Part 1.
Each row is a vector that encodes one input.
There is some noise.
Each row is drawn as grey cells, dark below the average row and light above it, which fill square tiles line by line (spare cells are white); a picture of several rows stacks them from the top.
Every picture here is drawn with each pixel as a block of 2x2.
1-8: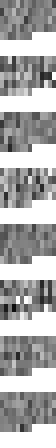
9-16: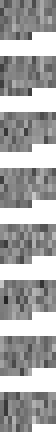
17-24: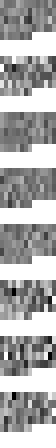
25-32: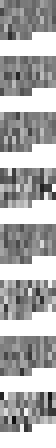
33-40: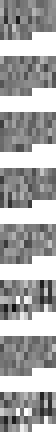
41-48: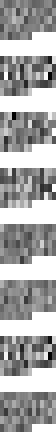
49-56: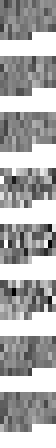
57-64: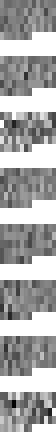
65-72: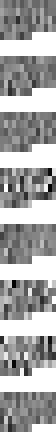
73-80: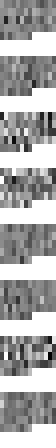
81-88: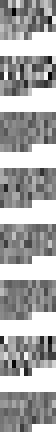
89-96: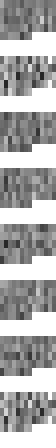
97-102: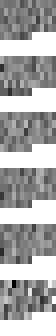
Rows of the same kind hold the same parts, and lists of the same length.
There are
3 kinds of row.
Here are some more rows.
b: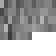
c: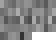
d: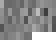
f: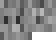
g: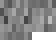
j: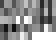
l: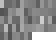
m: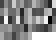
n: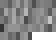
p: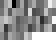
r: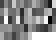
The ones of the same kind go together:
b, c, d, f, g, l, n
j, p
m, r

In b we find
a point on a 6-point line, a point on a 9-point line and three true/false values.
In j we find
a node of a 7-node tree.
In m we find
a fixed value.
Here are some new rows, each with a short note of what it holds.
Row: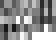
a node of a 7-node tree
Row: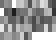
a node of a 7-node tree
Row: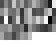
a fixed value
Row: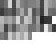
a node of a 7-node tree
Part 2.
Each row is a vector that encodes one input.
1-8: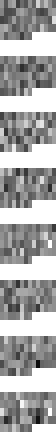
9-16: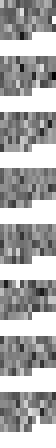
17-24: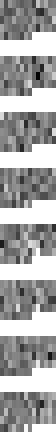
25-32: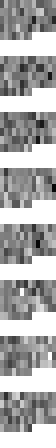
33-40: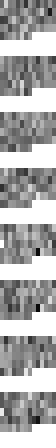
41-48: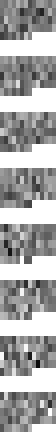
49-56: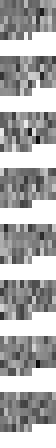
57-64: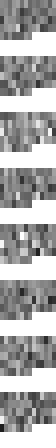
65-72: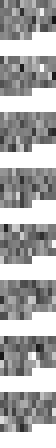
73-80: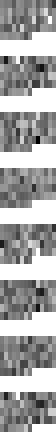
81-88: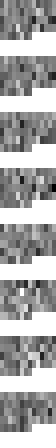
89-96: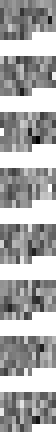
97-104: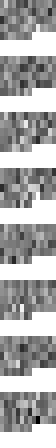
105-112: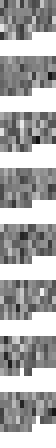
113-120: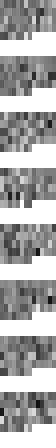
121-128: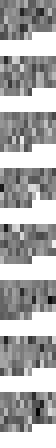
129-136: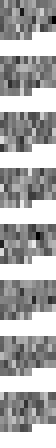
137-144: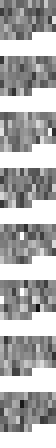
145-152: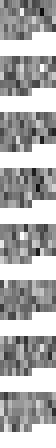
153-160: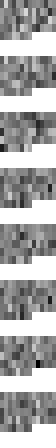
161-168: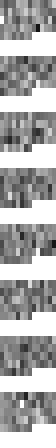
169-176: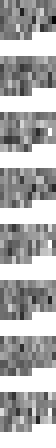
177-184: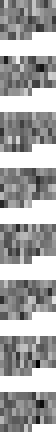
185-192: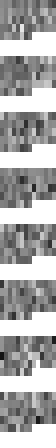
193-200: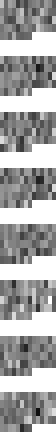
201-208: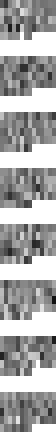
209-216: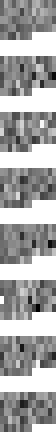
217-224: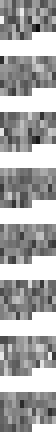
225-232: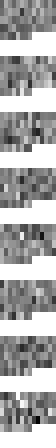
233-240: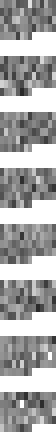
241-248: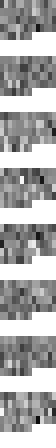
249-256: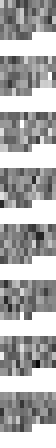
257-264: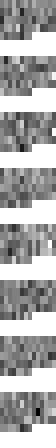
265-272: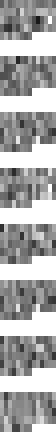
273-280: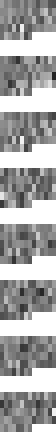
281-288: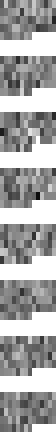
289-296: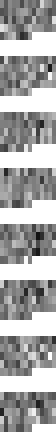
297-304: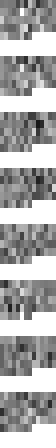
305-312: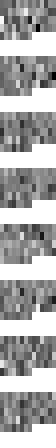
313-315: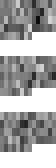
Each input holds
a point on an 8-point line, together with either one of 12 labels, or a point on an 8-point line.
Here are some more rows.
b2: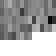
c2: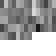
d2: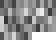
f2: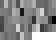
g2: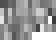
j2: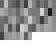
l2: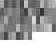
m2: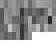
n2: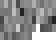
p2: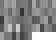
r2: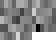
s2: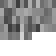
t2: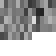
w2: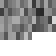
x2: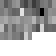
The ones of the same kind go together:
b2, c2, f2, m2, n2, p2, r2
d2, g2, j2, l2, s2, t2, w2, x2

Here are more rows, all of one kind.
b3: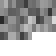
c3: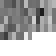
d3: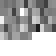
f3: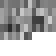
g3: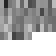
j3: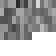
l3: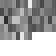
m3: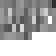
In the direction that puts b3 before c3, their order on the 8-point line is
d3, m3, f3, l3, j3, b3, g3, c3.
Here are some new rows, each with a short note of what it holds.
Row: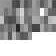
one of 12 labels and a point on an 8-point line
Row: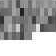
a point on each of two 8-point lines
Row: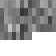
a point on each of two 8-point lines
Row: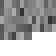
a point on each of two 8-point lines
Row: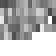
one of 12 labels and a point on an 8-point line
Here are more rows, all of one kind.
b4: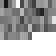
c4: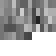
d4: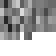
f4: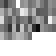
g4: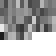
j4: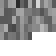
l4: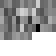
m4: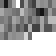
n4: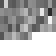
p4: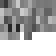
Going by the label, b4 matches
d4, f4, m4 and p4.
